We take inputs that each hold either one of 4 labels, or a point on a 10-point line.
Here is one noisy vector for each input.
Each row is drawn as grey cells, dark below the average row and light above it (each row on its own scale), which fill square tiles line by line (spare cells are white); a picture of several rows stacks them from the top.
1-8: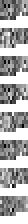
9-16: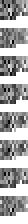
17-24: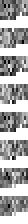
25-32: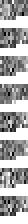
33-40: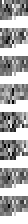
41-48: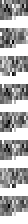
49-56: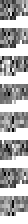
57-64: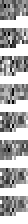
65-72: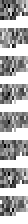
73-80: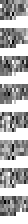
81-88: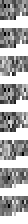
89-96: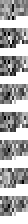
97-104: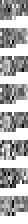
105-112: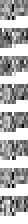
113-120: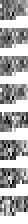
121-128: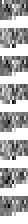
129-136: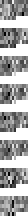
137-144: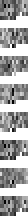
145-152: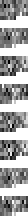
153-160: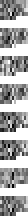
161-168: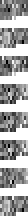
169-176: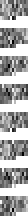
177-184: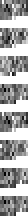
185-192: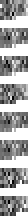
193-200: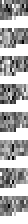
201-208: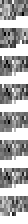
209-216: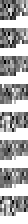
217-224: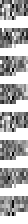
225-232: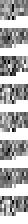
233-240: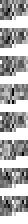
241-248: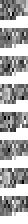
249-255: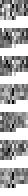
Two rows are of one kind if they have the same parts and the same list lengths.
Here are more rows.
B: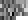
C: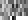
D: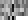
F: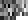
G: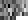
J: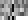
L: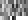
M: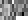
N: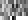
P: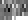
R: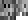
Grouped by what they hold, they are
B, F, G, P, R
C, D, J, L, M, N

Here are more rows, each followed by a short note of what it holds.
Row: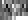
a point on a 10-point line
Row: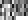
one of 4 labels
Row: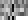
one of 4 labels
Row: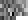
a point on a 10-point line
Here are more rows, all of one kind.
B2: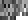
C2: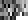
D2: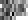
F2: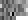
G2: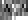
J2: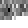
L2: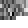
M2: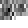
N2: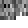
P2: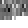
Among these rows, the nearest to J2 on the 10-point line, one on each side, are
M2 and P2.
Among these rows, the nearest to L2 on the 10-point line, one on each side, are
C2 and F2.
